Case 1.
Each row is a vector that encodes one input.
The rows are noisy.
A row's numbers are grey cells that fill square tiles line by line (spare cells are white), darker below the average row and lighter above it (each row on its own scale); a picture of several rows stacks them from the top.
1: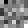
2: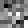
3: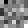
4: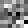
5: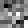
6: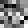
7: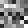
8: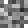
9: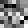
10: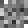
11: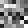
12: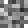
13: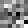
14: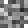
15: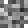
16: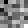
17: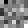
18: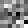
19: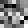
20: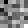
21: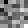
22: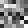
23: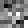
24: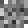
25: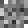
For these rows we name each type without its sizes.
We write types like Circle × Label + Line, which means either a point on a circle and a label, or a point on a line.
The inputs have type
Bool × Bool × Bool.
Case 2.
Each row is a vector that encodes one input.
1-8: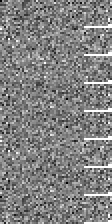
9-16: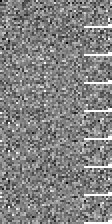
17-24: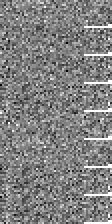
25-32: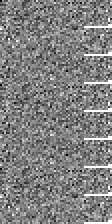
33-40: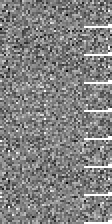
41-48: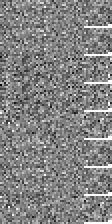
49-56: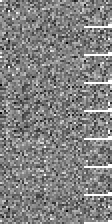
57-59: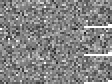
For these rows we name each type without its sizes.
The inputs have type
Label.
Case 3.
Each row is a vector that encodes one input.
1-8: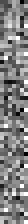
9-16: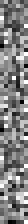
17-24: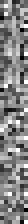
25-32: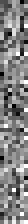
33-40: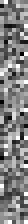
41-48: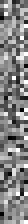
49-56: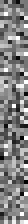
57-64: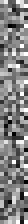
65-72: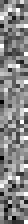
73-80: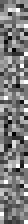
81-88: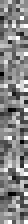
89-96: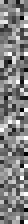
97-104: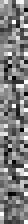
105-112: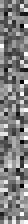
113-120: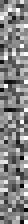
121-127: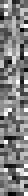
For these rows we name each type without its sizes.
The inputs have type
Circle.
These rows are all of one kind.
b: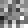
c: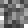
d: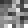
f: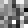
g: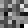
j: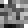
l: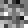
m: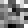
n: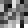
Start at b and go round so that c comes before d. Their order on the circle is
b, f, m, j, c, g, n, d, l.
